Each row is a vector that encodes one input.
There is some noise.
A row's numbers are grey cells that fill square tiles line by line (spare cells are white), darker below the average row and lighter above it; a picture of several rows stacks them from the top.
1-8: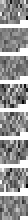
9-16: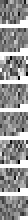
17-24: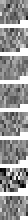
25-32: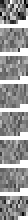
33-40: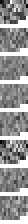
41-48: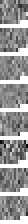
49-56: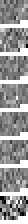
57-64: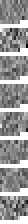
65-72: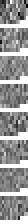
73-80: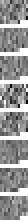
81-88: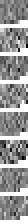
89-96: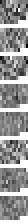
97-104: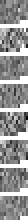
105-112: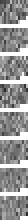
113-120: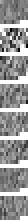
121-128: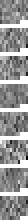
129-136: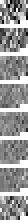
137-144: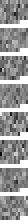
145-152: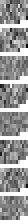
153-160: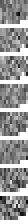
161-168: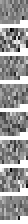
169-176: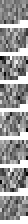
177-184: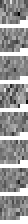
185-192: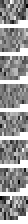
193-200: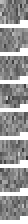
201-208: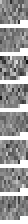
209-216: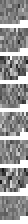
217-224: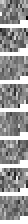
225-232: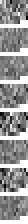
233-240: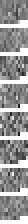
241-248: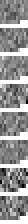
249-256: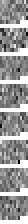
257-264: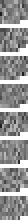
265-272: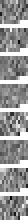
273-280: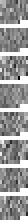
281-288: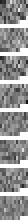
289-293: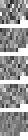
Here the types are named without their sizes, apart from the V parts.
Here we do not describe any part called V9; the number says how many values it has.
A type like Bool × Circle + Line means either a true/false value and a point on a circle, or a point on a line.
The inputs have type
List(Line) + V9 × V9.
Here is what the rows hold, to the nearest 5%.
About 15% of them hold two values of V9. The rest are lists of points on a line.
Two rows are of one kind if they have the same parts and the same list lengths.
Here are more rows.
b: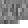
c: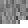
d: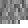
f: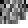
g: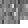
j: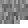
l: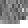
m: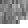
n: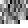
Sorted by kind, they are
b, c, j
d, l
f
g, n
m

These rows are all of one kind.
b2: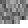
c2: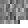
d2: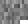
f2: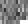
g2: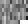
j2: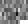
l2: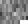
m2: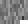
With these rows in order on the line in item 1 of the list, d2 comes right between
b2 and g2.
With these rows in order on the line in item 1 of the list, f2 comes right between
l2 and m2.
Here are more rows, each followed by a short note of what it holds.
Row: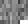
two values of V9
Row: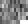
the empty list
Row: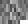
two values of V9
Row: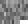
a list of two items
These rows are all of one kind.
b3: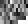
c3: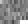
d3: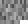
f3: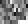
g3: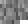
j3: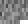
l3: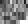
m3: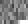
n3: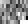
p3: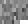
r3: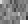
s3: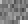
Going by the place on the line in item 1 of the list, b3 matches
c3, g3, r3 and s3.
